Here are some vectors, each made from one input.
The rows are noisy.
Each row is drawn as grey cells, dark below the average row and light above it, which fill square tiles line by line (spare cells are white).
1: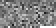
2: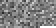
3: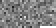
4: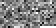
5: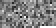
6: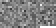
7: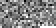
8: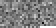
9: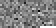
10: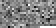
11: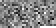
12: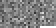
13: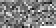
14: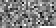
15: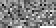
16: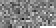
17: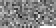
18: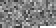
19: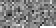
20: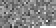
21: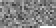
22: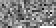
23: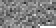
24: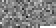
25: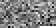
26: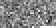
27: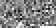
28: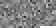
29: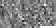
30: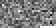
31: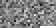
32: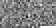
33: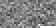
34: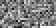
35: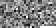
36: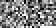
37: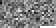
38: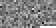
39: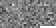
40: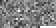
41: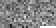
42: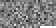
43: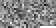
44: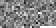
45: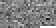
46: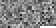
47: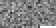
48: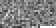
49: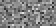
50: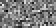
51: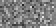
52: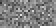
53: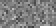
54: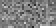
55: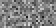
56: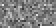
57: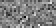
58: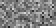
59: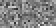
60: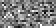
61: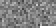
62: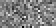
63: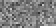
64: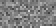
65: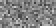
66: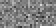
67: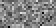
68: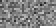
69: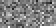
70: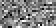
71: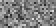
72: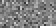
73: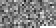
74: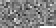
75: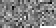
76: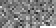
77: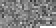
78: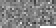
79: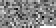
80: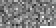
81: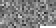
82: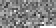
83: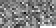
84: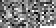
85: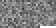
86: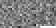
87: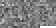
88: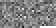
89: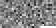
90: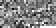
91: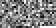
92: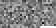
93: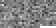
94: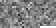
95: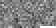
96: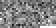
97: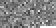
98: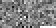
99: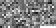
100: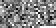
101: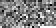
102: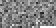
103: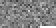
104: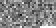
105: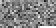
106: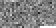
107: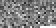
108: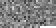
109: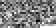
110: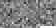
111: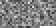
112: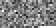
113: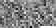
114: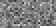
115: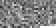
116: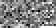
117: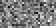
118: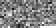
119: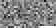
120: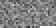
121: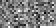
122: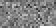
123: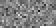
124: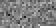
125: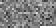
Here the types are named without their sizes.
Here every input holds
a point on a line, together with either a point on a line, or a node of a tree.
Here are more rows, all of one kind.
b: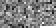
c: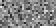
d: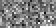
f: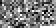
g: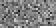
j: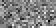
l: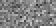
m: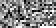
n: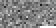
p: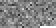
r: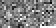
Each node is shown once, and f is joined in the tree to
l.
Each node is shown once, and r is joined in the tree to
g and l.
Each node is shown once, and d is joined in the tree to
n.
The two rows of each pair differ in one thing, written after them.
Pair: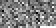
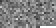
the node of the tree
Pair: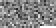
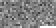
the node of the tree
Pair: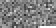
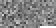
the node of the tree
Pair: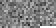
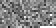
the place on the line
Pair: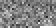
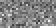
the node of the tree
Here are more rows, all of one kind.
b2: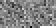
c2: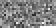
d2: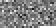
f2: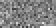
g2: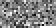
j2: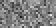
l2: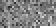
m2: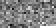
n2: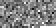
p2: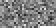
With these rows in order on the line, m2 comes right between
f2 and l2.
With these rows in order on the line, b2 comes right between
d2 and j2.
